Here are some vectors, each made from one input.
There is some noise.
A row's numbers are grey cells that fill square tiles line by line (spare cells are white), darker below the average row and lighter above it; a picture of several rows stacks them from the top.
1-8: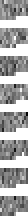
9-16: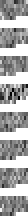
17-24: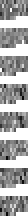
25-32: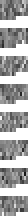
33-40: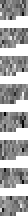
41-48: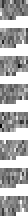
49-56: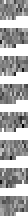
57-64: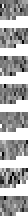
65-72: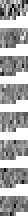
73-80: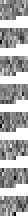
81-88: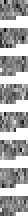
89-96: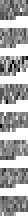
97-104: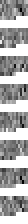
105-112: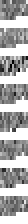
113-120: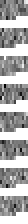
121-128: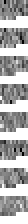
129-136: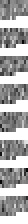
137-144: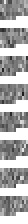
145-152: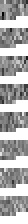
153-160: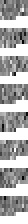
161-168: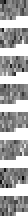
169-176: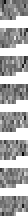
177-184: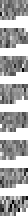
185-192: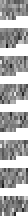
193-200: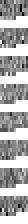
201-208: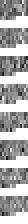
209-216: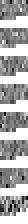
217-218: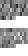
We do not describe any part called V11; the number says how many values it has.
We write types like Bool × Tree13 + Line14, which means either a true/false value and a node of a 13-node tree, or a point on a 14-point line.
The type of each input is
Bool × Bool × Bool × Bool × Circle6 × Label6 × V11 + Unit.
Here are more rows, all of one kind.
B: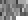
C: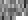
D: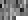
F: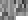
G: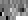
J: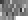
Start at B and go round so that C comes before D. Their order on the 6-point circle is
B, J, C, F, G, D.
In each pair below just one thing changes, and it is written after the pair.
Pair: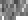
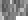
the label
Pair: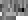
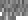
the place on the 6-point circle
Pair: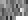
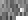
one of the four true/false values
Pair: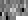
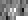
one of the four true/false values
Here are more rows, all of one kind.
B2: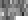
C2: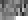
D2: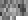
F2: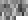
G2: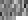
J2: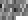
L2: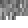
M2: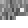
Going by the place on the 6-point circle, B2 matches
C2 and L2.
